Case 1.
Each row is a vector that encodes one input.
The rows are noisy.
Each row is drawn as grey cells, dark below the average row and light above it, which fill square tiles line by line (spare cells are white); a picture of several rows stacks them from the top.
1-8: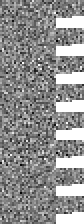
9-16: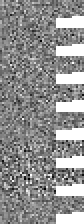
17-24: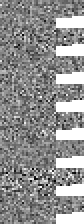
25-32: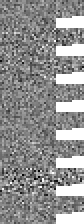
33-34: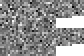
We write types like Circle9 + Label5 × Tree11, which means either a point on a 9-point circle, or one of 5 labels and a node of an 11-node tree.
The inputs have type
Bool × Bool × Bool.
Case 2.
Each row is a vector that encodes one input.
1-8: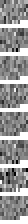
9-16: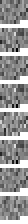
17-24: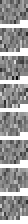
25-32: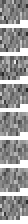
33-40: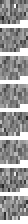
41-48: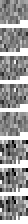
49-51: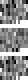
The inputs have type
Circle6 + Unit.
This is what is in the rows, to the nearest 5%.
About 90% of them hold a point on a 6-point circle. The rest hold a fixed value.
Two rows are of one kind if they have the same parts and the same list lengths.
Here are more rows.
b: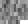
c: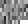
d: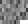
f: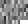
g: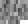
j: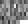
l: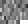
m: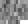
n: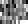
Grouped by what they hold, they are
b, c, d, f, g, j, l, m
n

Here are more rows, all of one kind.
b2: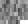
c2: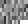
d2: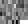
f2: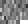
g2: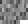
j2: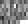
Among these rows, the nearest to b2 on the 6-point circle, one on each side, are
c2 and g2.
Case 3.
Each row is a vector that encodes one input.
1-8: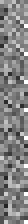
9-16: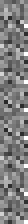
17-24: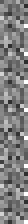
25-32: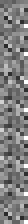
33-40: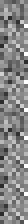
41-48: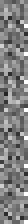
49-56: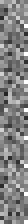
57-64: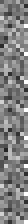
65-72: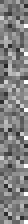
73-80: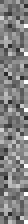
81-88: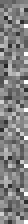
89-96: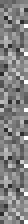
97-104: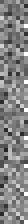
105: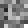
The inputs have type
Circle6.
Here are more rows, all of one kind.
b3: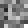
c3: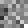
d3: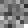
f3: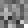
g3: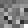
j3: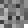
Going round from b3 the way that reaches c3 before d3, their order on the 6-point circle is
b3, c3, f3, j3, d3, g3.
